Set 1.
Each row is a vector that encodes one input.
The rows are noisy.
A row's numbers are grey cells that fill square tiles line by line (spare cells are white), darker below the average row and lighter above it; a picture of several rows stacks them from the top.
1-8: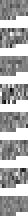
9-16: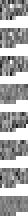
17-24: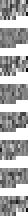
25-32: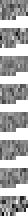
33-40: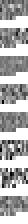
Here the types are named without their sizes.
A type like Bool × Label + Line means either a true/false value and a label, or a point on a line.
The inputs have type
List(Line).
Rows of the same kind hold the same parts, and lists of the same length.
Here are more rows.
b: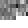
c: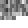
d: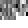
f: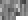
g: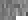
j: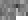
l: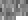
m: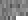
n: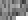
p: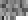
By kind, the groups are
b, j, l, n
c, p
d, f, g, m

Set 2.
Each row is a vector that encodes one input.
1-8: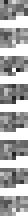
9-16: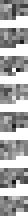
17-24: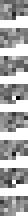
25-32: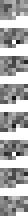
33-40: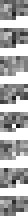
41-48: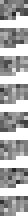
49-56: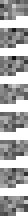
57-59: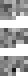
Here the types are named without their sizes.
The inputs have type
Bool × Bool × Bool × Line.
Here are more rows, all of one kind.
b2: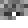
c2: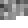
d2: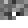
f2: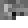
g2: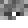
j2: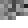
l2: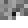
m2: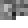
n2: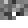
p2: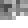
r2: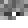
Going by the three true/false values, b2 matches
d2, g2, n2 and r2.
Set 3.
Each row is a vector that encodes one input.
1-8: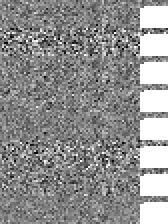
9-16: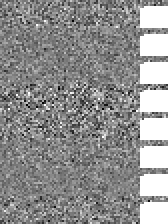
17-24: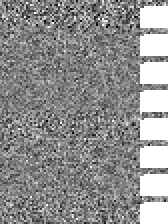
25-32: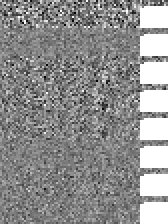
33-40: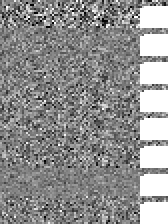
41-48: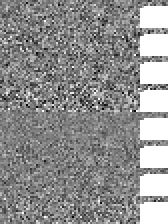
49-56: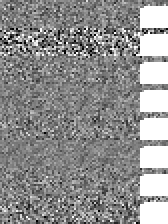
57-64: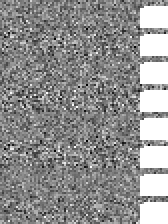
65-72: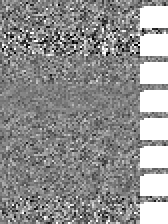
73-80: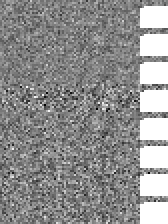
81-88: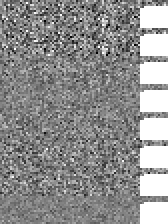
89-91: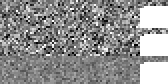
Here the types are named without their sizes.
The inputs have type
Bool × Bool × Bool + Tree.
